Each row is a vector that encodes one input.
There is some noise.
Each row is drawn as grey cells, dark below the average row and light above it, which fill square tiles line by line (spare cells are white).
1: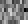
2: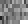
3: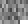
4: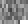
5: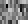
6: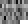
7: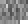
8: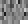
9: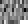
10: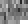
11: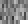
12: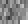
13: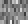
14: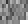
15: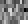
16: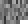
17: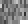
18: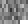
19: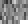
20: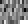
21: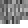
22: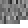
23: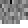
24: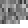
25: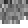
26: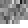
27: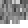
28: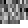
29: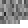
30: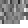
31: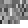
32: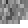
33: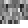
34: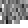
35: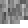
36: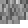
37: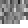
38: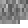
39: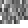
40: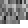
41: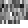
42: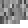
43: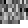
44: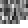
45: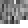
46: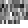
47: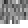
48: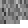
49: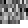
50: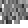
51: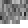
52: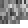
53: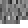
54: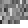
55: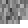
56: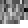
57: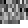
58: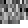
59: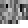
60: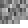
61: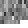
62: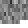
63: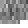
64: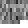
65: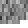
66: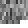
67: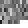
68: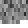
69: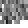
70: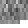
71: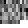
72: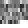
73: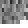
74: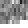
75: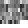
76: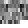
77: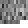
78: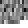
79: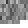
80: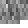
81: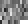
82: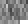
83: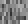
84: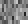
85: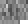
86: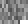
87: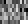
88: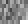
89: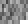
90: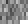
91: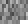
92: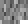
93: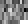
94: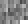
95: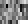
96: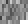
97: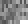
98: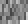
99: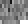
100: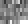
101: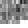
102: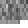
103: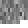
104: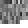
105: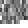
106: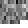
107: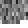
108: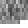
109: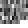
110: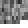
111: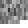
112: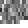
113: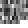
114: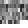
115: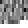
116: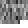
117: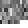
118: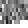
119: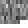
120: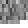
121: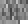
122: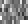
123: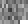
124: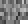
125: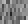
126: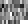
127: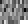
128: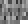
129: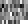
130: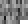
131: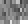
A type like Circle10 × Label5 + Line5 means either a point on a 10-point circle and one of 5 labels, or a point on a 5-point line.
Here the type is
Bool × Bool × Bool × (Line3 × Line6 + Unit) + Tree9 + Unit.
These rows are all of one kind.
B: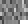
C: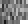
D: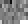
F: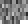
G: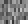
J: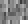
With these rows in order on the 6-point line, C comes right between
B and J.
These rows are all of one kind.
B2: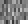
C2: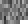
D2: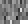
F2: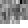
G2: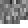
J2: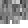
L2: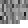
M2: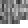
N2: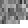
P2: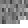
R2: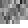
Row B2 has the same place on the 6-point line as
D2, F2, J2 and R2.
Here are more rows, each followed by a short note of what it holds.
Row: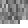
three true/false values
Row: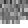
a point on a 3-point line, a point on a 6-point line and three true/false values
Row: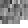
a point on a 3-point line, a point on a 6-point line and three true/false values
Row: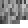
a point on a 3-point line, a point on a 6-point line and three true/false values
